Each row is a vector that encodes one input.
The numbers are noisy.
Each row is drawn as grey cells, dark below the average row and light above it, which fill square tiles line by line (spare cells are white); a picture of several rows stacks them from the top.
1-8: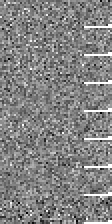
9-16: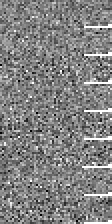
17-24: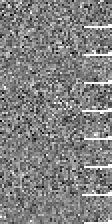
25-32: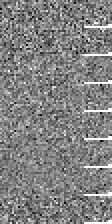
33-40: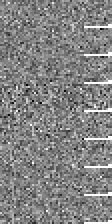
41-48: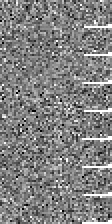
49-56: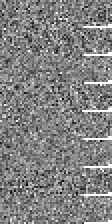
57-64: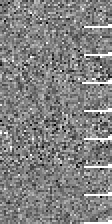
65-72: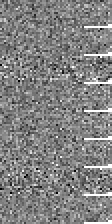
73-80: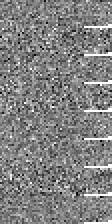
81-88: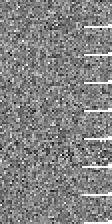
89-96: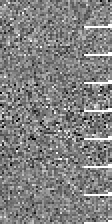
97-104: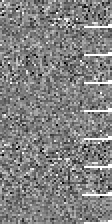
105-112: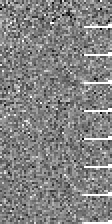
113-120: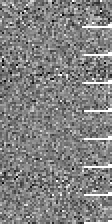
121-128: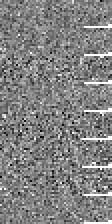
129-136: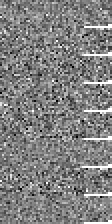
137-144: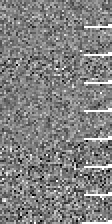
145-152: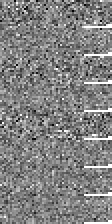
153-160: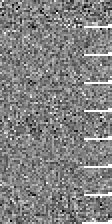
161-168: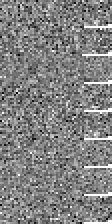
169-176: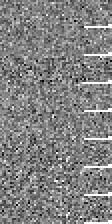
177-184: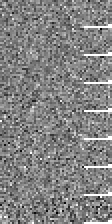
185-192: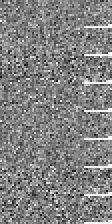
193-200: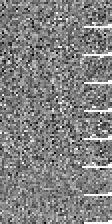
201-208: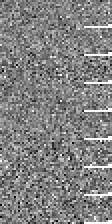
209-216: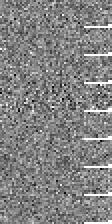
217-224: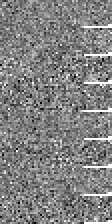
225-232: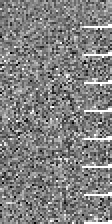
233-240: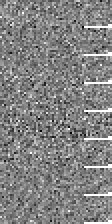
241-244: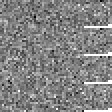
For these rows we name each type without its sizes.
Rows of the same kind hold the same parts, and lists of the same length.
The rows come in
2 kinds.
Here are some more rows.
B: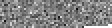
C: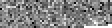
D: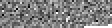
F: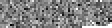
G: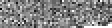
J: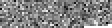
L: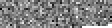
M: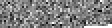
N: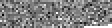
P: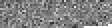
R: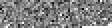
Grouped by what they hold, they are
B, D, F, L, M, N, P, R
C, G, J

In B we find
a label and a point on a line.
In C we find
two labels.
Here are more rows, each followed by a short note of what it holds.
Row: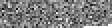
a label and a point on a line
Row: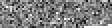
two labels
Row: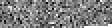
a label and a point on a line
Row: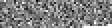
a label and a point on a line
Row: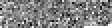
two labels
